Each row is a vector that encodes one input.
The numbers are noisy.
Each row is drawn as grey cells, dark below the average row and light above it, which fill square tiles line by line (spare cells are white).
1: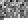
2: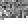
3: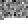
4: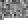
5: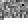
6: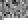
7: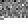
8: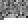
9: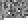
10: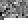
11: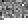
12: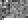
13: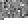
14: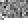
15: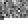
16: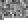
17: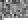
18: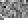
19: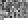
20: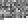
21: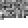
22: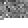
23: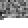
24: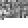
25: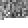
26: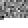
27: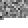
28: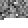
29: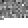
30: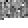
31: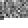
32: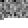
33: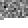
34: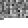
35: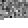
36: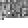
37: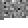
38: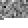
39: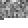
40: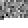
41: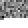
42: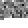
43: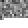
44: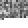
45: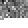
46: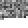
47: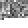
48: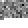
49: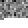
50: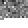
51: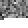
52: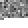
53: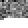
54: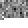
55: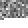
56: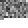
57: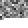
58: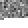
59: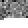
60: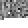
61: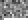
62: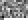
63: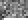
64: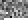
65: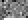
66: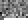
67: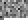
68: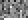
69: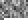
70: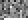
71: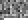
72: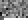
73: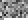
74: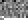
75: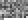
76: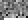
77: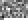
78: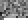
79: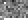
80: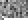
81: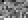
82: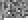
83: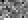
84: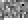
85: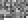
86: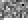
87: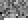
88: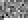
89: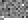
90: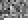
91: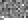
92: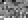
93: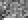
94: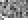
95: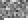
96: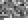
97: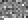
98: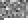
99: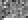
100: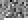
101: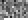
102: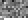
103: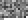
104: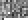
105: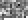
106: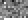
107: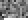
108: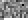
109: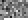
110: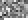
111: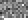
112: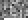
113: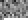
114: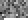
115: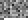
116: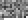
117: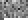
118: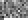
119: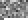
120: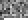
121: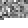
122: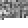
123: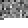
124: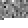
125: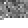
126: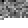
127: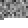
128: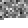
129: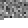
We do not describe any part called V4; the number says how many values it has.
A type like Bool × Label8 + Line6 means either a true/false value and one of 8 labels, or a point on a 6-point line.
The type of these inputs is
Line7 × (Tree7 + V4).
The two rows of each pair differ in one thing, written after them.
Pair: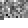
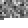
the value of V4
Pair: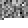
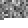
the place on the 7-point line
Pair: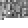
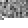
the place on the 7-point line
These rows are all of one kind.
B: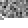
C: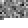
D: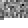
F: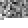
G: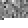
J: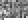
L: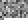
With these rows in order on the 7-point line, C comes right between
D and G.
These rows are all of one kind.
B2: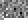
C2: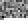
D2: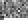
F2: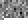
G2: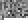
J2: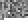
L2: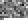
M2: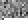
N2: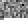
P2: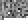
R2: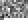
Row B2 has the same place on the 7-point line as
F2 and M2.
